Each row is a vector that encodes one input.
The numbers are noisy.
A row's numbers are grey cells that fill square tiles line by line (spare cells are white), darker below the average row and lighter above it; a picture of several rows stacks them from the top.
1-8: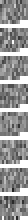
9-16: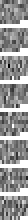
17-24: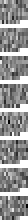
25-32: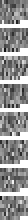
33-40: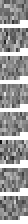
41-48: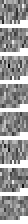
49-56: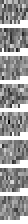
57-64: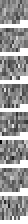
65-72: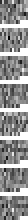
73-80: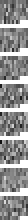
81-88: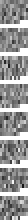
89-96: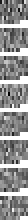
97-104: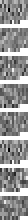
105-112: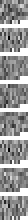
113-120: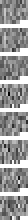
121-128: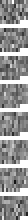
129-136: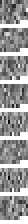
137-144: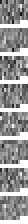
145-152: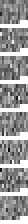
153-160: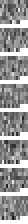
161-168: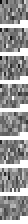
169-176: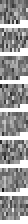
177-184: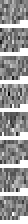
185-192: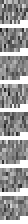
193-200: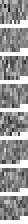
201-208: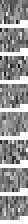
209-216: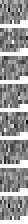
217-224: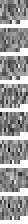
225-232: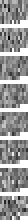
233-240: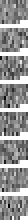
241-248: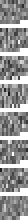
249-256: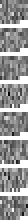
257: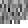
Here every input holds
a point on a 7-point line, together with either a fixed value, or four labels (each one of 10).
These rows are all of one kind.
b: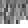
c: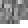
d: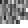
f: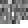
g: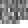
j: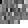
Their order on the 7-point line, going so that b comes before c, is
j, d, b, c, g, f.
